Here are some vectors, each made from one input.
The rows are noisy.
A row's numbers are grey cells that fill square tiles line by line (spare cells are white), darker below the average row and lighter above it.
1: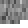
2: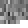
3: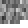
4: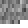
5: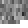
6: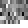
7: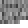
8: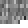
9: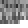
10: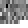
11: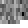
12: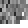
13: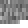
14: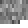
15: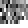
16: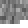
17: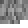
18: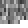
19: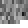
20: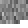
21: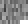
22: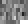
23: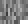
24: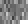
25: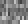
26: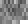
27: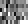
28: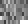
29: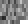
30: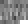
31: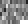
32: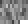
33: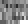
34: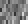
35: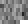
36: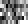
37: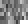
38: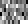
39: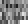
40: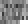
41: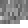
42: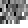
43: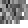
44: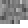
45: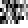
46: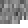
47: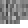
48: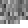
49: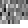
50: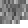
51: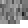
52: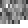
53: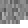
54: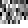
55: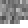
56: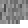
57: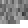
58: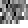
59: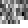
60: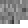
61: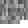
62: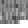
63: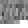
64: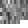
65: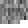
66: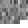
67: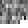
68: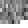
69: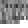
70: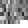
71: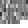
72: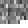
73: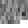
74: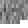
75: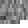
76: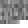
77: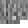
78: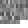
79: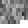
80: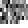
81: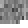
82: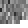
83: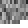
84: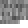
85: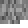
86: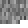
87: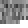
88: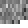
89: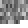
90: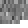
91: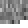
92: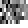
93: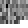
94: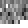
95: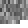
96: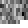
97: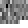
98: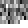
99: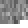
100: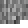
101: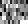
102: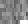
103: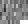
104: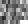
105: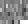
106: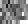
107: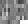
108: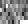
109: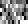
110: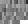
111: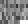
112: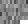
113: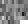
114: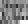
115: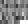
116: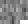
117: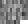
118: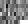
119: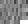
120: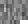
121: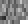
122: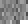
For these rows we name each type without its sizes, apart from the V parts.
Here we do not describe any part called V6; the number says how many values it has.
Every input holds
a label, together with either four true/false values, or a value of V6.
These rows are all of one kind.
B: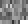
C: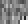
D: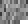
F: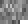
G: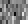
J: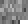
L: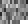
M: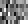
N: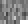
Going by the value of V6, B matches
C and N.
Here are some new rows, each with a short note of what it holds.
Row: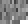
a label and a value of V6
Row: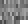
a label and a value of V6
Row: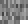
a label and a value of V6
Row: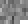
a label and four true/false values
